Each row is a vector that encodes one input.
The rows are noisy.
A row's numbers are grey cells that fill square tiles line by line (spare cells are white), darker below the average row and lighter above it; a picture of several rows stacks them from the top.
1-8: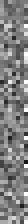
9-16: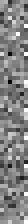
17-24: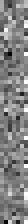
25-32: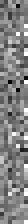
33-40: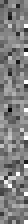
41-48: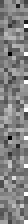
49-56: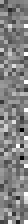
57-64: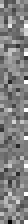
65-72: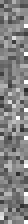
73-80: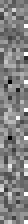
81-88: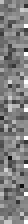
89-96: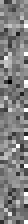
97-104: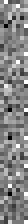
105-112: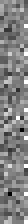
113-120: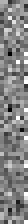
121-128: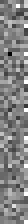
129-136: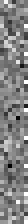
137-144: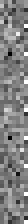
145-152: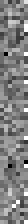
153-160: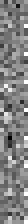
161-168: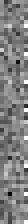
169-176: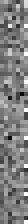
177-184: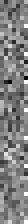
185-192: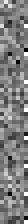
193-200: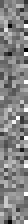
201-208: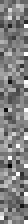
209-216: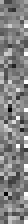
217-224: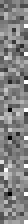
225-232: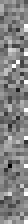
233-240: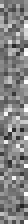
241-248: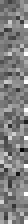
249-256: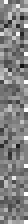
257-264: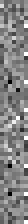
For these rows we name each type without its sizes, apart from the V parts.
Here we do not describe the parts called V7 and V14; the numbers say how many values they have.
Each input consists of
a point on a line, together with either a true/false value and a value of V7, or a value of V14.
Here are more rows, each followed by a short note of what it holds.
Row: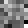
a point on a line and a value of V14
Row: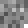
a point on a line, a true/false value and a value of V7
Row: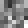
a point on a line and a value of V14
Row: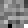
a point on a line, a true/false value and a value of V7
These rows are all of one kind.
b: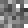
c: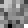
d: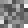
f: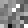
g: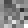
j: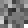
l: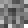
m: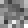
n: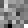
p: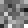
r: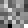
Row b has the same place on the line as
d, j, l and p.
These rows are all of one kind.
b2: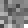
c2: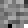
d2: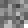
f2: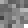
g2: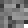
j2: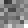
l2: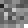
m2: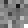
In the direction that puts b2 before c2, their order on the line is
d2, j2, m2, b2, l2, f2, g2, c2.
